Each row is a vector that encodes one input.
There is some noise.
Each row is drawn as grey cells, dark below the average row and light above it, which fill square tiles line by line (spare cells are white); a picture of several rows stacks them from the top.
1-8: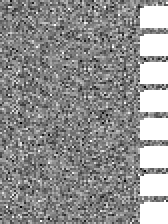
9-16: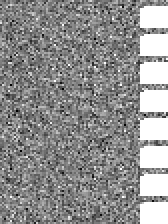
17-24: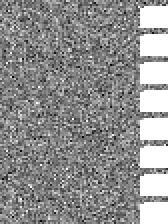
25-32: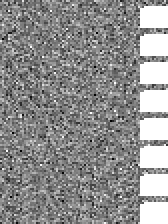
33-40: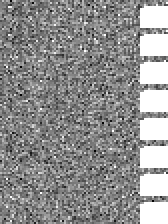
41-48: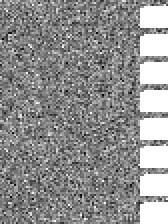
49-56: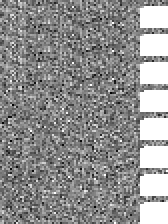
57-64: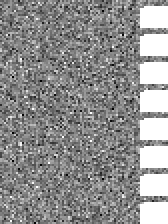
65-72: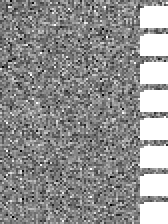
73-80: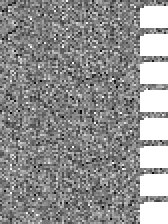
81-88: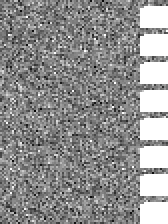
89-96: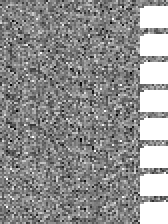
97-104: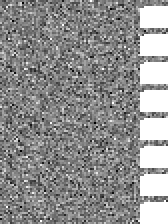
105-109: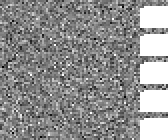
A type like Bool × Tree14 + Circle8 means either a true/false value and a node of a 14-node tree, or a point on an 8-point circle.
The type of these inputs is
Circle6 + Circle9.
